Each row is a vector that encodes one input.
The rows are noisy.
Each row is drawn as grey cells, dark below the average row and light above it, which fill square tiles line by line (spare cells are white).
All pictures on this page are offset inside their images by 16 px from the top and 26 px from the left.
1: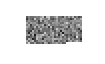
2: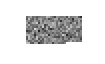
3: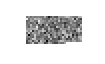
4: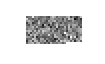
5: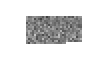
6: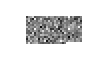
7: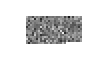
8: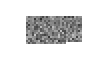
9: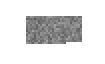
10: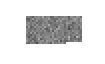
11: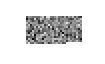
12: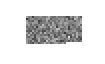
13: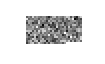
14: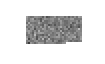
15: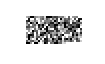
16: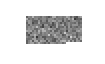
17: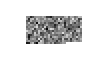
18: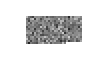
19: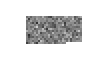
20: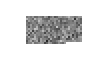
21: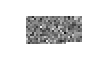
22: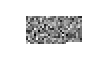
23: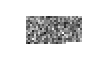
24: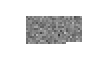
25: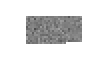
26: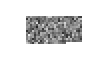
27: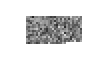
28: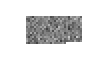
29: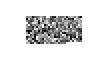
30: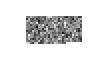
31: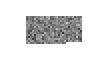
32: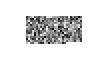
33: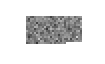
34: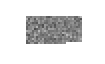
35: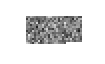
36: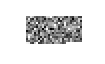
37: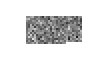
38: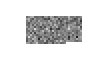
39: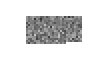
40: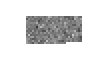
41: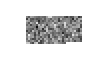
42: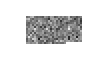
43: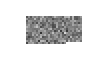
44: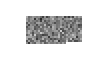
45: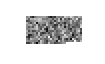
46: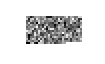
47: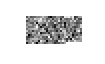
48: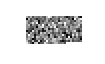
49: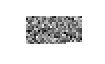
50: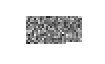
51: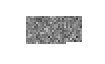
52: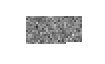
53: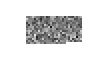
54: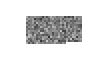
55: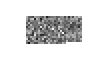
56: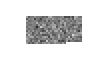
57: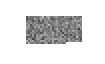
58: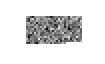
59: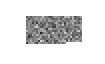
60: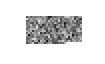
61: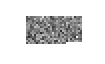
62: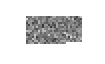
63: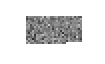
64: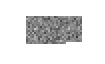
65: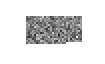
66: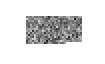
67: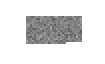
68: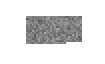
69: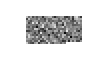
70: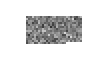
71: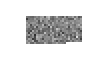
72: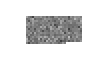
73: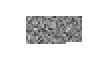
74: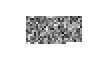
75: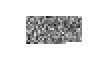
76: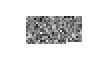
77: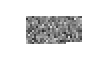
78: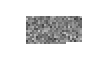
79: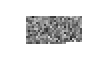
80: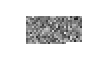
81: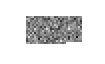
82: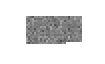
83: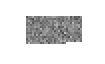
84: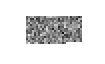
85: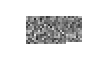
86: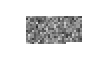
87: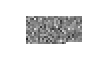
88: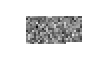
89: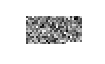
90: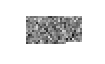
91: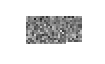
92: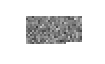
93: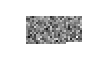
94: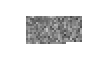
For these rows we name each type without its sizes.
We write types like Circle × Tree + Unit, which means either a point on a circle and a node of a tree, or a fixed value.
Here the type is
(Bool × Bool × Bool + Unit) × Label + Line.
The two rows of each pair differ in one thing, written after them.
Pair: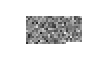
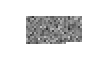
one of the three true/false values
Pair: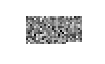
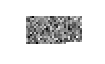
one of the three true/false values
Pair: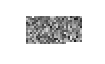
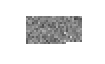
the label
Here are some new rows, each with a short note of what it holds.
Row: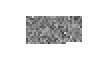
a label and three true/false values
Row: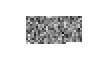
a label and three true/false values
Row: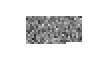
a label and three true/false values
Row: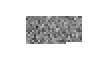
a label and three true/false values
